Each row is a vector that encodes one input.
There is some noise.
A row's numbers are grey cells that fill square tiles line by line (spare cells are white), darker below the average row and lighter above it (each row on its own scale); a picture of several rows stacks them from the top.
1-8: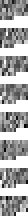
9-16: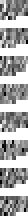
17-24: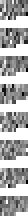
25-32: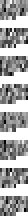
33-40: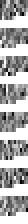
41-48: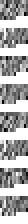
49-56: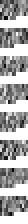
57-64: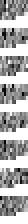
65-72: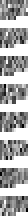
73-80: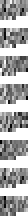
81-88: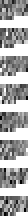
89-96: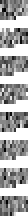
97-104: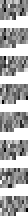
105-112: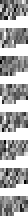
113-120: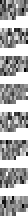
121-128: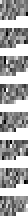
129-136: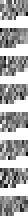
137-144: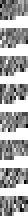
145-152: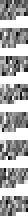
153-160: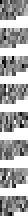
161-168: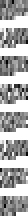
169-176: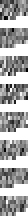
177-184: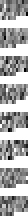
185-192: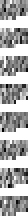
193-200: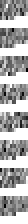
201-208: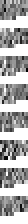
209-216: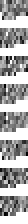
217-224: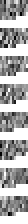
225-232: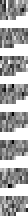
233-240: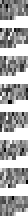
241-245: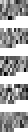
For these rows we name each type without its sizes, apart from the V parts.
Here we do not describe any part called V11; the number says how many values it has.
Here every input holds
a point on a line, together with either a point on a line, or a value of V11.
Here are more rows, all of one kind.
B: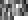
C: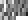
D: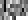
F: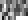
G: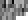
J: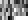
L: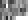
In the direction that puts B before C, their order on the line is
D, G, L, B, J, C, F.
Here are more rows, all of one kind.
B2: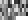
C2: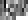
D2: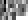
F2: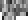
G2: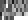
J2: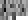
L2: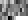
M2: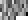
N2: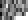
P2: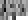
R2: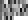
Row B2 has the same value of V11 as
D2, J2, M2 and P2.
